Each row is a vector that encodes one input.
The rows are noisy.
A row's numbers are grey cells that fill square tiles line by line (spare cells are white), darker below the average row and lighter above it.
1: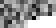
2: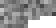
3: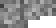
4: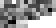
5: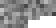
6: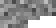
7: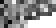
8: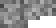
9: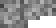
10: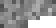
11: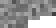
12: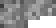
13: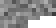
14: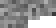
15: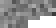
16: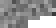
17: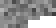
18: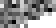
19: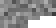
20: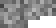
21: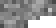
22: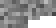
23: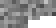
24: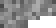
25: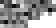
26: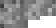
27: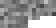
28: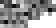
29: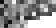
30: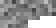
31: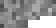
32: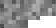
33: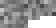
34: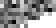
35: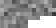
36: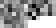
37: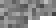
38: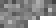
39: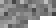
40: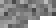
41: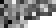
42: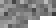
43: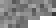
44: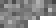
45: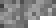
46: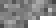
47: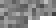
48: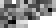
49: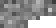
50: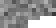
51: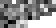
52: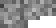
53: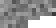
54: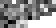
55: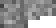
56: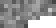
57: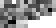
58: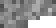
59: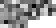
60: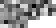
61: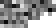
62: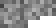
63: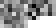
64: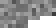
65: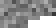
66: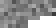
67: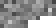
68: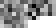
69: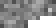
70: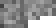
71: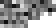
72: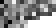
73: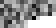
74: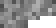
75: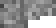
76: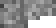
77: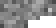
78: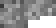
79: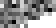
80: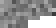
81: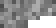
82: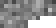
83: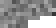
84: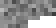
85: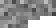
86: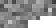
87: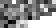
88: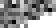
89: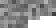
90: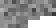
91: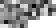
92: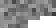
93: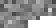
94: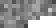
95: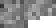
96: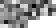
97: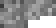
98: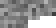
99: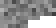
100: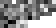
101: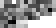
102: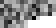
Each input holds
either a point on an 8-point circle, or a point on an 8-point line and a true/false value.
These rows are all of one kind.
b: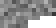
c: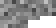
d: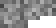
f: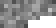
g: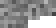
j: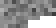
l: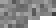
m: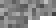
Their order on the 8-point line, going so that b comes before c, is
d, m, g, l, f, b, j, c.
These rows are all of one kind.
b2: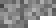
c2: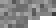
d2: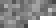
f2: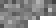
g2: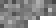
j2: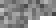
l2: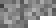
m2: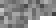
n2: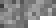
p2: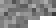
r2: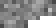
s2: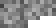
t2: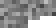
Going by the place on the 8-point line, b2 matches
j2, l2, m2 and s2.
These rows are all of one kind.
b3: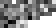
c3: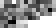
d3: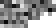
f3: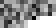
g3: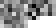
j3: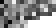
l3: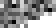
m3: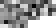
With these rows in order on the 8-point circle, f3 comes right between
g3 and j3.
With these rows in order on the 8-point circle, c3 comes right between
b3 and l3.
